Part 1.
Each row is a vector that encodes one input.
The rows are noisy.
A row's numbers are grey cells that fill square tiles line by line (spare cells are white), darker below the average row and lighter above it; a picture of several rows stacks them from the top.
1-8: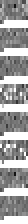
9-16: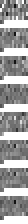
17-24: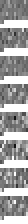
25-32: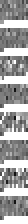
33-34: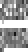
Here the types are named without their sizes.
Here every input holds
a point on a line.
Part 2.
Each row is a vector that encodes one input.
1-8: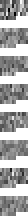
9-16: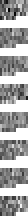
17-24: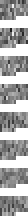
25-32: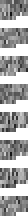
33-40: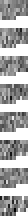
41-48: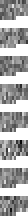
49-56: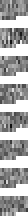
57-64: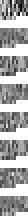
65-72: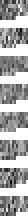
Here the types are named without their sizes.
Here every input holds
a point on a line.
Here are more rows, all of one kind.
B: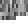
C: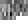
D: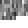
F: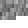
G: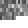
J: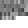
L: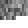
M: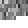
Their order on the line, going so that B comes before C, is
G, L, J, F, M, B, D, C.
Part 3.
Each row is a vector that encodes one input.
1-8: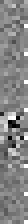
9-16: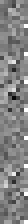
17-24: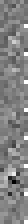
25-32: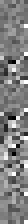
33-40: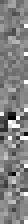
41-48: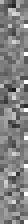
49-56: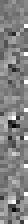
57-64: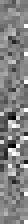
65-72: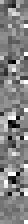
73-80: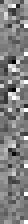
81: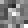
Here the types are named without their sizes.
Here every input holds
a point on a line.
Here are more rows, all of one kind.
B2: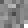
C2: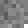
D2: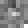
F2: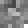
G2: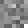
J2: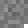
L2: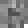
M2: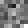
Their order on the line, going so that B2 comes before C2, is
G2, D2, F2, B2, C2, J2, M2, L2.
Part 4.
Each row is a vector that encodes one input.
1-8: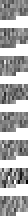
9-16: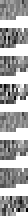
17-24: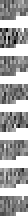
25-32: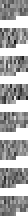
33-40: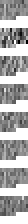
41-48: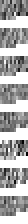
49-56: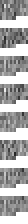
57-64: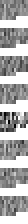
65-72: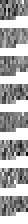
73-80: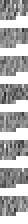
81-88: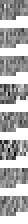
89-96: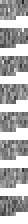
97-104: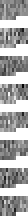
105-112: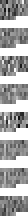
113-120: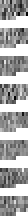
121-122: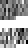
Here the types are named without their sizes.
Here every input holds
a point on a line.
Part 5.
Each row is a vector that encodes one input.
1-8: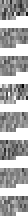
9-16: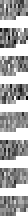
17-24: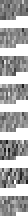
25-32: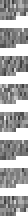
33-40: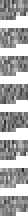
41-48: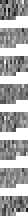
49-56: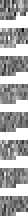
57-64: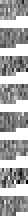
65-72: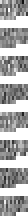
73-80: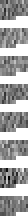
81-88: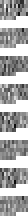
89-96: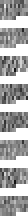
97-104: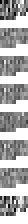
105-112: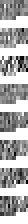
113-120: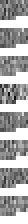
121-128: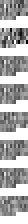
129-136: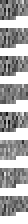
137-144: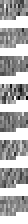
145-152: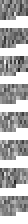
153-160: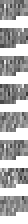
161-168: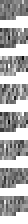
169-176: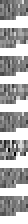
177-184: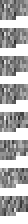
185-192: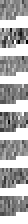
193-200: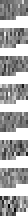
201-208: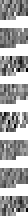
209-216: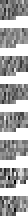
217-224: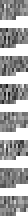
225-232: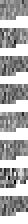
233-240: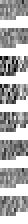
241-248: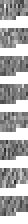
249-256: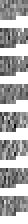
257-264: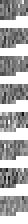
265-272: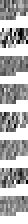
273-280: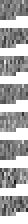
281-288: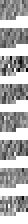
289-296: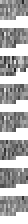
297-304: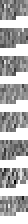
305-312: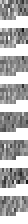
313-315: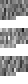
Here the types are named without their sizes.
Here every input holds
a point on a line.
